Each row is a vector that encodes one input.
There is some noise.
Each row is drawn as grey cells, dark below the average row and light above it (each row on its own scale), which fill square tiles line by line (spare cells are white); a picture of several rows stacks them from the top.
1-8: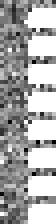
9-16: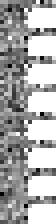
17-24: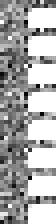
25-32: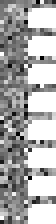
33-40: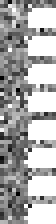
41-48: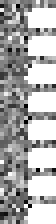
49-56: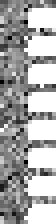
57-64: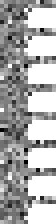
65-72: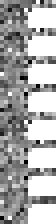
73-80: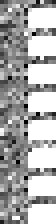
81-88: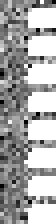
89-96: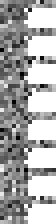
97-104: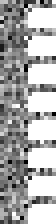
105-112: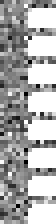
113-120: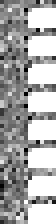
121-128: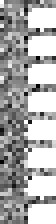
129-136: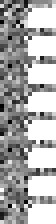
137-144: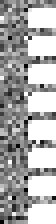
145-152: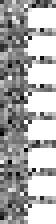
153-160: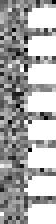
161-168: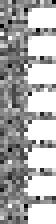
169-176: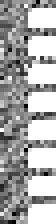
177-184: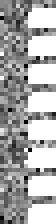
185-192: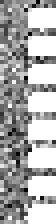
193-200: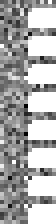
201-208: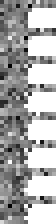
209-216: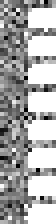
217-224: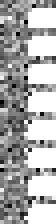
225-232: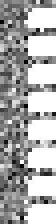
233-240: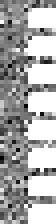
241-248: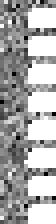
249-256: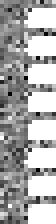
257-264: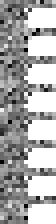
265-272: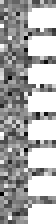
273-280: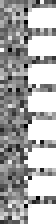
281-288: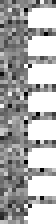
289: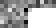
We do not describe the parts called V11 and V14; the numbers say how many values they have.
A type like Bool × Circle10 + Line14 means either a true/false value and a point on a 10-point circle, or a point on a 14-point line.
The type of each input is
(Bool × Bool × Bool × Bool + Unit) × V11 + Tree9 × V14.
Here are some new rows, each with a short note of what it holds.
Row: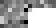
a value of V11
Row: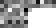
four true/false values and a value of V11
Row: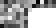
a node of a 9-node tree and a value of V14
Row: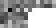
four true/false values and a value of V11
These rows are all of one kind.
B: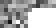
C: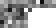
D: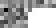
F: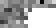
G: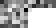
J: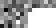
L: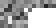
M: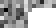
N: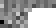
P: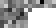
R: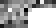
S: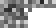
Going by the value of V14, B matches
D, F, M and P.
